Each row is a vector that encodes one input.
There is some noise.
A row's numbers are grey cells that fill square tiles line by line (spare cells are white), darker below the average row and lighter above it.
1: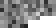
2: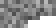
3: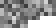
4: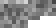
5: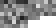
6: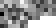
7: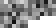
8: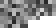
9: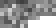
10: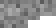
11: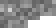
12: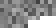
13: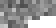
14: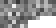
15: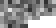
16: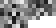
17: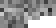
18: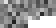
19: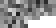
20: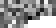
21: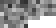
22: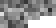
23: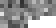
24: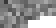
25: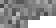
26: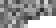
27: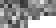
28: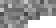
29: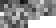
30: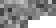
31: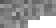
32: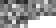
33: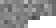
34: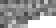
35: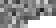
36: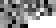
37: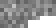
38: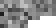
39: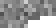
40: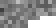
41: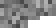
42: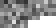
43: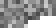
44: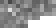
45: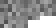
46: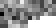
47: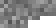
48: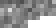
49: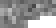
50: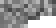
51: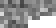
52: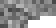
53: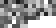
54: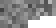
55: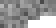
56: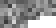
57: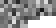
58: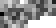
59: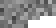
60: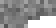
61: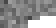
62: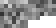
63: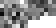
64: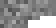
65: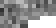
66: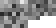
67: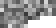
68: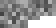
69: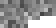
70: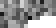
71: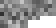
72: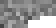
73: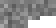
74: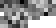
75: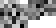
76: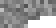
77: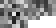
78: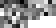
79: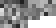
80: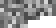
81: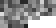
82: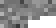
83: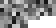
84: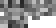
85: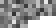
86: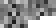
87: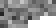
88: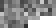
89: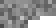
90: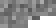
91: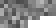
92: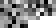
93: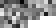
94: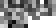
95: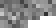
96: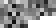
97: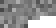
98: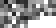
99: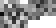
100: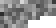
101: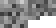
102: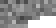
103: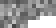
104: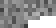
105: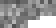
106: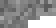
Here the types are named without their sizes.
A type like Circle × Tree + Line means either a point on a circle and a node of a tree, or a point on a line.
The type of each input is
(Line + Tree) × Tree.
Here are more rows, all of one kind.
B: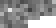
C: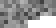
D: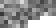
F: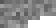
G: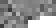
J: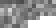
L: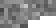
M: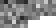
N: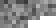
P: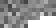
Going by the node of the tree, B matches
L, M and N.
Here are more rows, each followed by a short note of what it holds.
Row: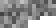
a node of each of two trees
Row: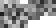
a node of each of two trees
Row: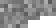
a node of each of two trees
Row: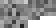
a node of each of two trees
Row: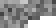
a node of each of two trees
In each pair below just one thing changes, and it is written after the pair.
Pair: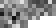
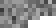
the place on the line
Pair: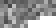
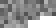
the place on the line
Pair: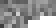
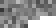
the node of the tree
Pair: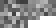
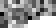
the place on the line
